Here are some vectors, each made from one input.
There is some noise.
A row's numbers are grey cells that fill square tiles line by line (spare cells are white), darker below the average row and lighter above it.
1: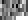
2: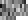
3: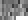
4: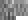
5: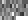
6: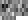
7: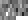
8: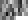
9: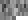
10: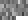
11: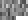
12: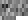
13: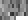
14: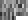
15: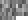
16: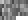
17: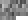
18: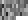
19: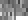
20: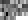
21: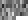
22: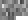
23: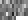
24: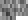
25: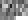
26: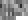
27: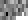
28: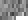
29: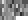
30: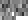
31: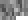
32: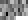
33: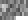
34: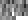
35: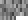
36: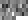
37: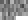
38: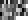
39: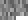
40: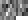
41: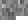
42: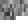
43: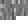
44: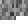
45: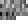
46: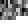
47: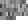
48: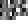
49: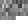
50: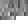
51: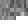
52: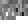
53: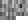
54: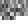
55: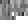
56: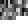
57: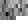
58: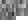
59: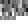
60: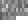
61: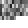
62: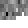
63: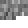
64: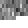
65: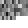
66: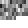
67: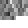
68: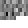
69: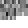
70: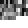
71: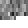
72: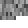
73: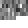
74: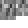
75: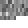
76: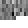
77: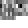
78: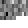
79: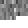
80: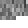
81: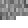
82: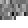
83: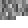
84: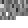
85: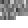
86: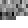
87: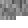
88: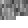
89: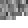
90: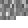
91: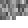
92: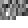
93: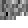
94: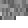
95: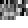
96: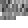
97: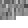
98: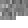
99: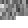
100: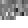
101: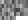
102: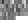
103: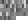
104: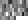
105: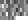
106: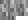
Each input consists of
a list of up to three items, each a point on a 5-point line and a true/false value.
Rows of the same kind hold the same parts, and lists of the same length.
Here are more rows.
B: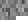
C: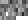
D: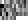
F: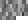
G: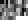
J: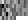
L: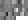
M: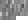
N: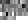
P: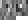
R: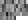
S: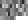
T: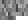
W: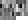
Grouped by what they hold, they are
B, L, M, N, S, W
C, D, J, P
F, R, T
G

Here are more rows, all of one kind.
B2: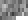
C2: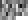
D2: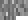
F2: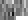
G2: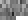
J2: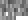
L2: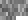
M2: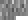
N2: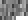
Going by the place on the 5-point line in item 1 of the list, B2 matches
C2 and N2.
